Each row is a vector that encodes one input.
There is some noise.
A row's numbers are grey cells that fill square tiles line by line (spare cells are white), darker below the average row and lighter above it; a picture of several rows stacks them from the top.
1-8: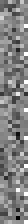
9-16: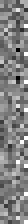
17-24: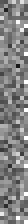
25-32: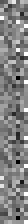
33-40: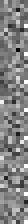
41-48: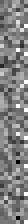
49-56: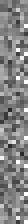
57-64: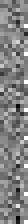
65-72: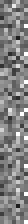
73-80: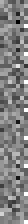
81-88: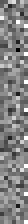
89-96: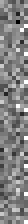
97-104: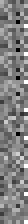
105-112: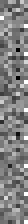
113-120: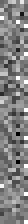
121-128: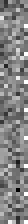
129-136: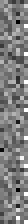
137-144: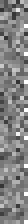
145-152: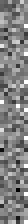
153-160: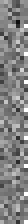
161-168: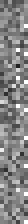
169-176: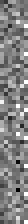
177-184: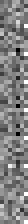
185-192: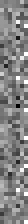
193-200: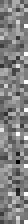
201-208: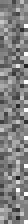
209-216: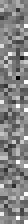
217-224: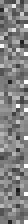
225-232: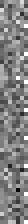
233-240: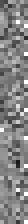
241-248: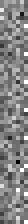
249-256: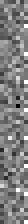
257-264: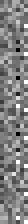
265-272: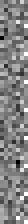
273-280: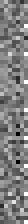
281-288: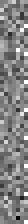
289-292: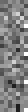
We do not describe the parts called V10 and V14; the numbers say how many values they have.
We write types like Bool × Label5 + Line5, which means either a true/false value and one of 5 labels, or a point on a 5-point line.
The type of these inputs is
Bool × (Circle13 × V10 + V14).
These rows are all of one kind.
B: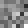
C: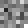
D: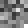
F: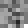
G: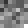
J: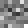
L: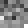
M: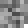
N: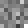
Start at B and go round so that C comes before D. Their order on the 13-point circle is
B, C, J, L, G, D, M, F, N.
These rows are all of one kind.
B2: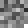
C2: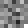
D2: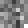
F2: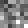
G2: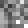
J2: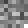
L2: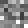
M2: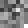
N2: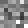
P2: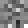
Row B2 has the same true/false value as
C2, D2, M2 and P2.
